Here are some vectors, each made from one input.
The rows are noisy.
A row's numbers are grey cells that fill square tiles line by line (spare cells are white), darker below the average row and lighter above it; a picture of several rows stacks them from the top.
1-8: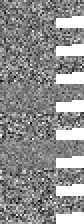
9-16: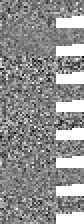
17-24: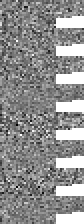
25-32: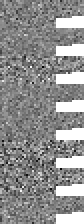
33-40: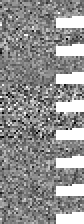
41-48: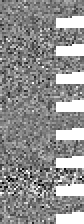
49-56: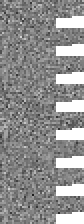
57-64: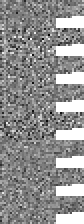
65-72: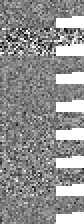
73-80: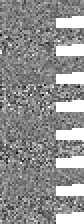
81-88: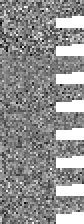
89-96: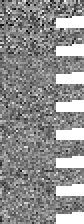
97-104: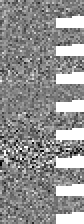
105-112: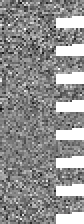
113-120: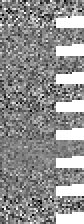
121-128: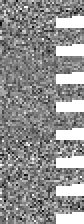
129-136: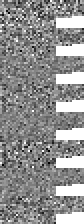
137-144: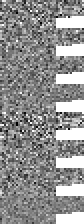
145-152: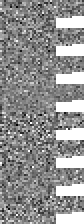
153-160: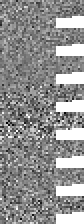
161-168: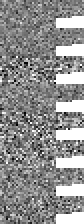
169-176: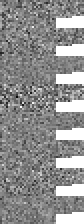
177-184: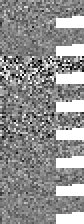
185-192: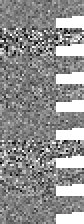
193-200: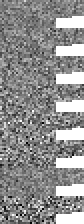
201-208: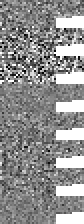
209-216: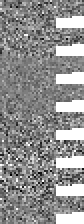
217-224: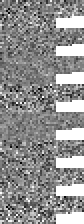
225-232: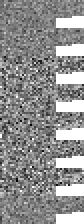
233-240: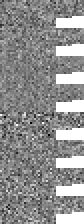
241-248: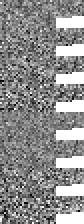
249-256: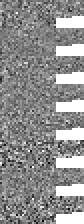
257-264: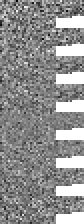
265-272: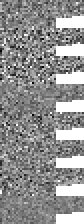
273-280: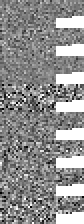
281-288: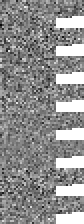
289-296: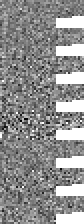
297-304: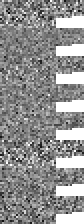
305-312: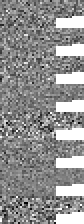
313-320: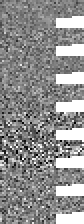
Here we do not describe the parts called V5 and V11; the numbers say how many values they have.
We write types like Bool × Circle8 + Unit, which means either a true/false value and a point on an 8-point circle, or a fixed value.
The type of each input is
(Circle14 + V5) × Tree13 + V11.
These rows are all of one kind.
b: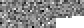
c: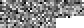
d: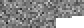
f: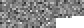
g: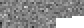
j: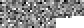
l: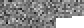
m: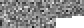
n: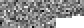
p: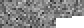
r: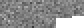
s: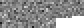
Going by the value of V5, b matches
c, j, m and r.
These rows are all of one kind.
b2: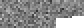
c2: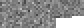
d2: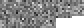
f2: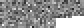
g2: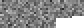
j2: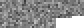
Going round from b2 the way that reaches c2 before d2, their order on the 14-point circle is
b2, c2, j2, f2, g2, d2.
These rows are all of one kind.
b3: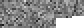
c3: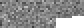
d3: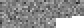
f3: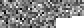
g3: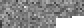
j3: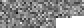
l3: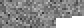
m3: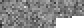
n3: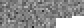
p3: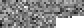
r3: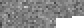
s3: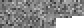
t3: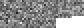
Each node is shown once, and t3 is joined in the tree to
s3.
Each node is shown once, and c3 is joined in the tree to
b3, d3, m3 and r3.
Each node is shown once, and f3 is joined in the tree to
g3, j3, l3 and r3.
